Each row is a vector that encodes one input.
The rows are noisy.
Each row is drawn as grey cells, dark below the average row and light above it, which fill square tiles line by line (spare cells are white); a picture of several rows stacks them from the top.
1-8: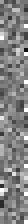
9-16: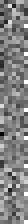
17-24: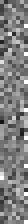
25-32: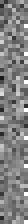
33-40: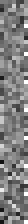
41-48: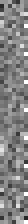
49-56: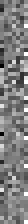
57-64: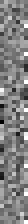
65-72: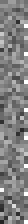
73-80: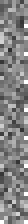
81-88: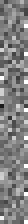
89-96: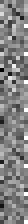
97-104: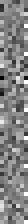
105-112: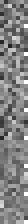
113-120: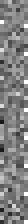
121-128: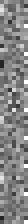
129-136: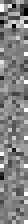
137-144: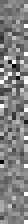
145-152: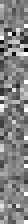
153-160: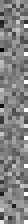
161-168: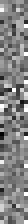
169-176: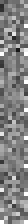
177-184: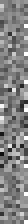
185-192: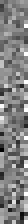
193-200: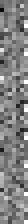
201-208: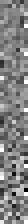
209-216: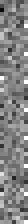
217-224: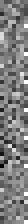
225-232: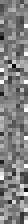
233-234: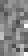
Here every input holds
a point on a 17-point line, together with either a point on an 11-point circle, or a point on a 17-point line.
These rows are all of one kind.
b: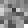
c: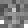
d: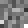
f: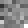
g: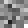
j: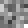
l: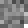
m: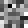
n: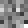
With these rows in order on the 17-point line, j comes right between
b and g.
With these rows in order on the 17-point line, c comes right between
d and f.
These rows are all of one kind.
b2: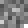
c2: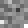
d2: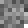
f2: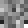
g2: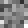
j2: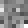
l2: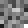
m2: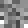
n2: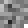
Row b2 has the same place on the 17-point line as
d2, g2 and l2.
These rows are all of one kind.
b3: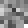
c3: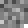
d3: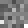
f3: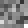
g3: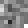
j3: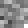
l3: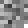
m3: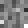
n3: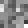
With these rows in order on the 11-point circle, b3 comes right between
j3 and n3.
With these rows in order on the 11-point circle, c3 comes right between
f3 and m3.
